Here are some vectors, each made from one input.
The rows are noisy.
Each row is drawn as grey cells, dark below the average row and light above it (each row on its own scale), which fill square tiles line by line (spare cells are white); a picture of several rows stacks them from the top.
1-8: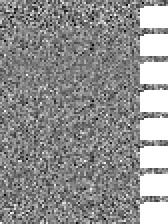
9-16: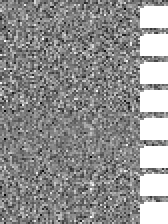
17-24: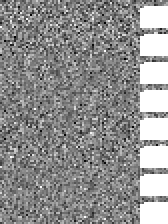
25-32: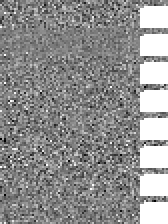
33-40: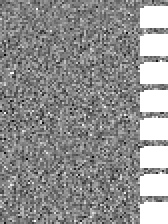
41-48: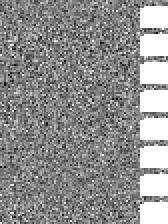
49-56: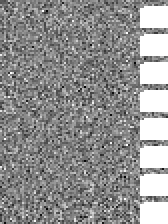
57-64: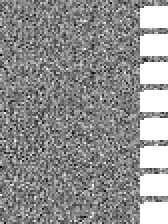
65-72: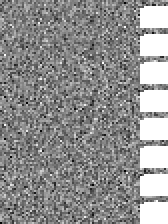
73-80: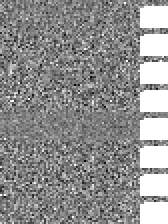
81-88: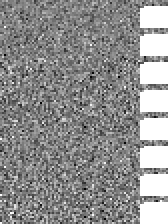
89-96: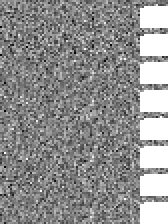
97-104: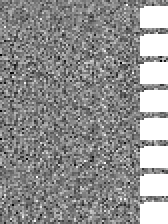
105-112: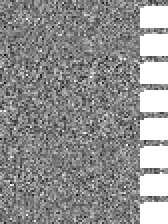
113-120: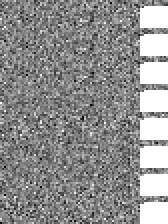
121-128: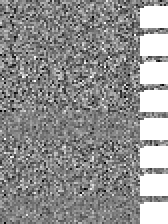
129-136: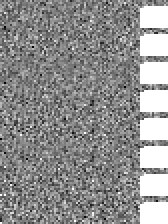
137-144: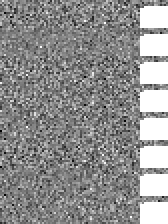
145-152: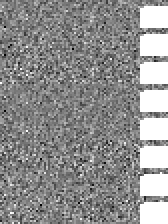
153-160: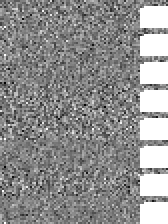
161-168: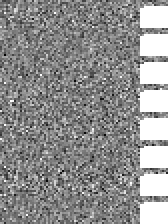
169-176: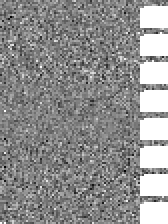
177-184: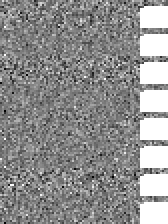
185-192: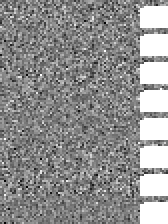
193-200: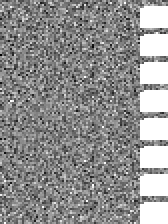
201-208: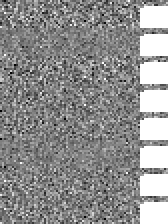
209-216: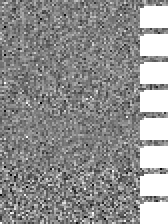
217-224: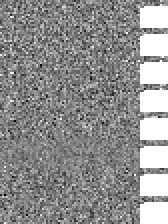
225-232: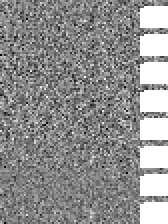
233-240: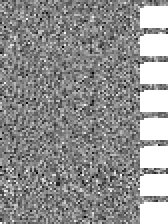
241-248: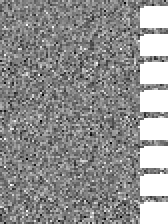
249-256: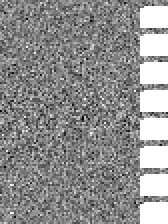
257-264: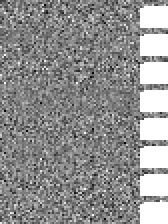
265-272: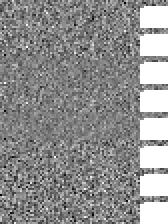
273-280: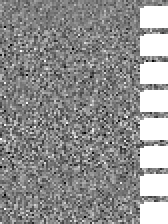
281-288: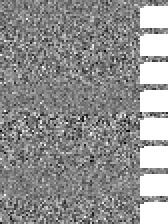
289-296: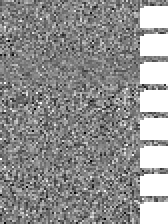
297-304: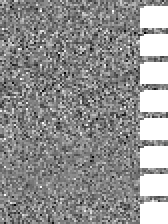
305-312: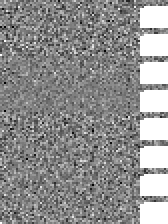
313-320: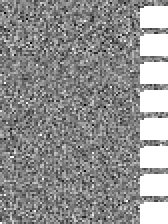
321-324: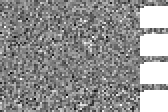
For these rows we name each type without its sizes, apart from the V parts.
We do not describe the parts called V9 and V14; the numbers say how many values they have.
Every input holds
either a point on a circle, a label and a true/false value, or a value of V9 and a value of V14.
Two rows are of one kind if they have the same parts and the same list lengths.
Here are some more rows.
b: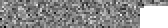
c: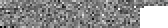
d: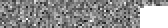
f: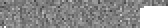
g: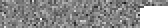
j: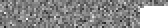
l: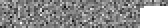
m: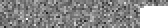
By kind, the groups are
b, c, d, j, l, m
f, g

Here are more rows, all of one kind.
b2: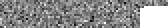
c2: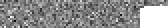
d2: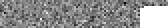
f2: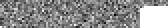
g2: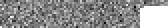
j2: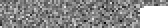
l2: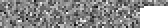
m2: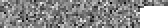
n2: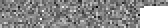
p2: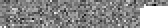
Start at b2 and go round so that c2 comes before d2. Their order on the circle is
b2, m2, j2, f2, c2, g2, d2, l2, n2, p2.
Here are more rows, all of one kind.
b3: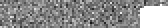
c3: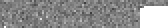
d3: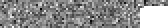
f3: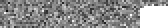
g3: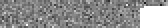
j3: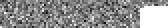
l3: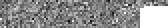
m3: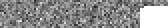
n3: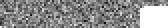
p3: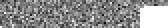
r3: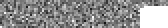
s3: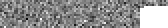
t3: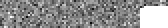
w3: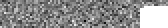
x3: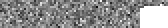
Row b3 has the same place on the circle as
c3, f3, n3 and w3.
